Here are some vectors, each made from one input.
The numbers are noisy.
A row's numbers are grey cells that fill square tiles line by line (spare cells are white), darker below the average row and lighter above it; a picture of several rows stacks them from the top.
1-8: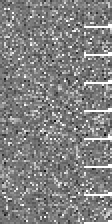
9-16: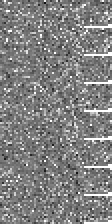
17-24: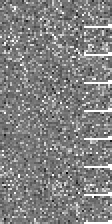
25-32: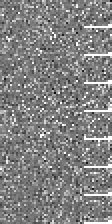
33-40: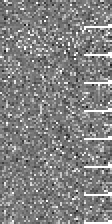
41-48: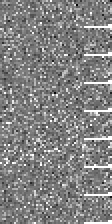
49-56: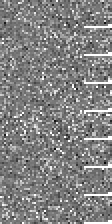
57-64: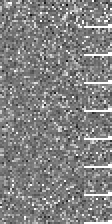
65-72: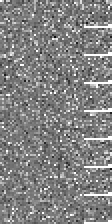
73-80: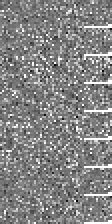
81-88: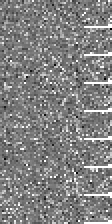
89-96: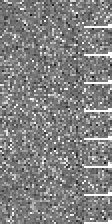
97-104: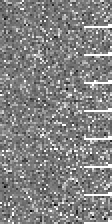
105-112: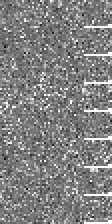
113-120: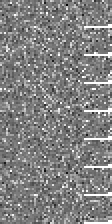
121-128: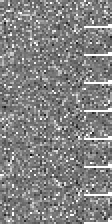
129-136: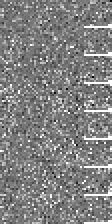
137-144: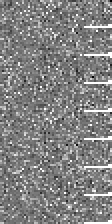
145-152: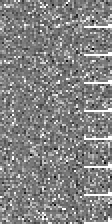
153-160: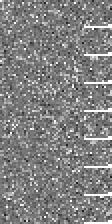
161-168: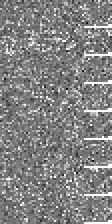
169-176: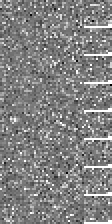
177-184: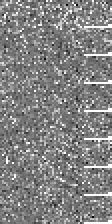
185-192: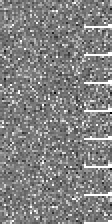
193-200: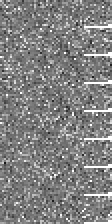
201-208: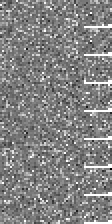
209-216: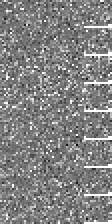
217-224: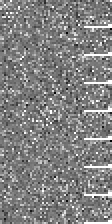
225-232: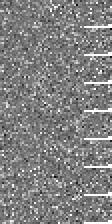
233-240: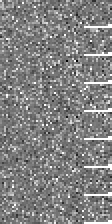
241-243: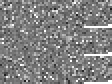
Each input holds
either a point on a 9-point circle, or a point on a 10-point line.
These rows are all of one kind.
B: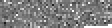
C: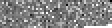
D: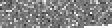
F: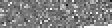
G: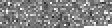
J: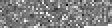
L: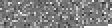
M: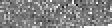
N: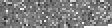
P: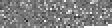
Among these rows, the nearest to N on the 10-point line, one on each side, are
B and G.
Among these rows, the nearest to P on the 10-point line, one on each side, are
D and F.
